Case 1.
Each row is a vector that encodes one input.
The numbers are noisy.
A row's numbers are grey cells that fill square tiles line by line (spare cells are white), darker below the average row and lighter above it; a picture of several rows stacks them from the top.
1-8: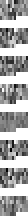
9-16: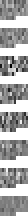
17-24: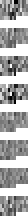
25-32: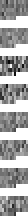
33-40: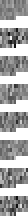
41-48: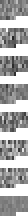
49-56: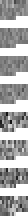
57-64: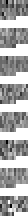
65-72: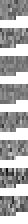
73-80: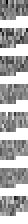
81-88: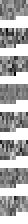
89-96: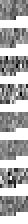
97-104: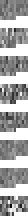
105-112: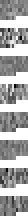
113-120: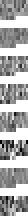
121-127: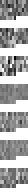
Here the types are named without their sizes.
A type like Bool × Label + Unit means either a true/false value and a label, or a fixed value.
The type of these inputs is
(Bool × Bool × Bool × Bool + Unit) × Line + Tree.
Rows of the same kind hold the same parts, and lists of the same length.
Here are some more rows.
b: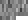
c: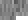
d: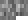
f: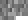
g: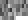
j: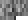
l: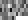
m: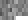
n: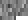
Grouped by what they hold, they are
b, c, g, m, n
d, j, l
f

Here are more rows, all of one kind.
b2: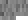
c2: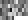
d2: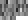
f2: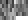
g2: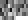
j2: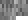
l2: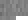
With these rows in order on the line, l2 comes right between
d2 and f2.
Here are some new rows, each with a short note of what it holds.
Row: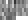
a point on a line
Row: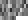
a node of a tree
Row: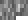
a node of a tree
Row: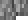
a node of a tree
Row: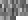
a node of a tree
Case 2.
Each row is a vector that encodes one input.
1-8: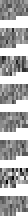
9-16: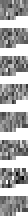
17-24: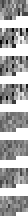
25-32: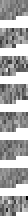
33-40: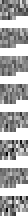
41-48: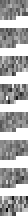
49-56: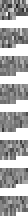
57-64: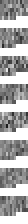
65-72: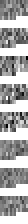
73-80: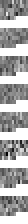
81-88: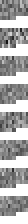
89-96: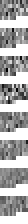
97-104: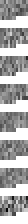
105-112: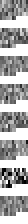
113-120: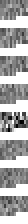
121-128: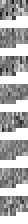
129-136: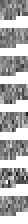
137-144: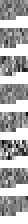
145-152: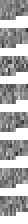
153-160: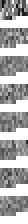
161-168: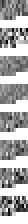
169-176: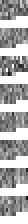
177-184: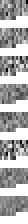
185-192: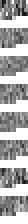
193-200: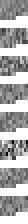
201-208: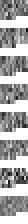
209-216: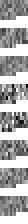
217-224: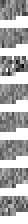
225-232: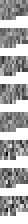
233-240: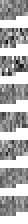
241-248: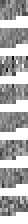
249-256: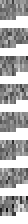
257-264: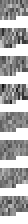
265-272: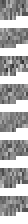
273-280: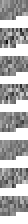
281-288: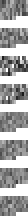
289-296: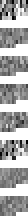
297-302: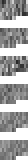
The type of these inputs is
Bool × Line4 + Circle9.
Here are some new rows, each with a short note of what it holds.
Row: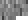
a point on a 9-point circle
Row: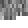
a point on a 4-point line and a true/false value
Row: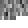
a point on a 4-point line and a true/false value
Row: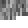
a point on a 4-point line and a true/false value
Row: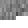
a point on a 9-point circle
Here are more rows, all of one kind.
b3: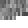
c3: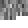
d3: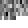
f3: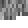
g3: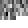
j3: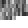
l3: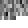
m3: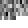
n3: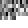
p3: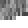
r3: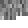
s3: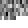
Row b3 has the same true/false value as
j3, n3 and p3.
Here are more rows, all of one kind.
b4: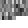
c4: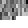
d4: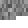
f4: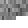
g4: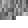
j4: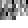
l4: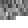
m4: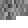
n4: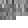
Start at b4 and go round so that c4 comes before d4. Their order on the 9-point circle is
b4, f4, g4, c4, l4, m4, d4, n4, j4.
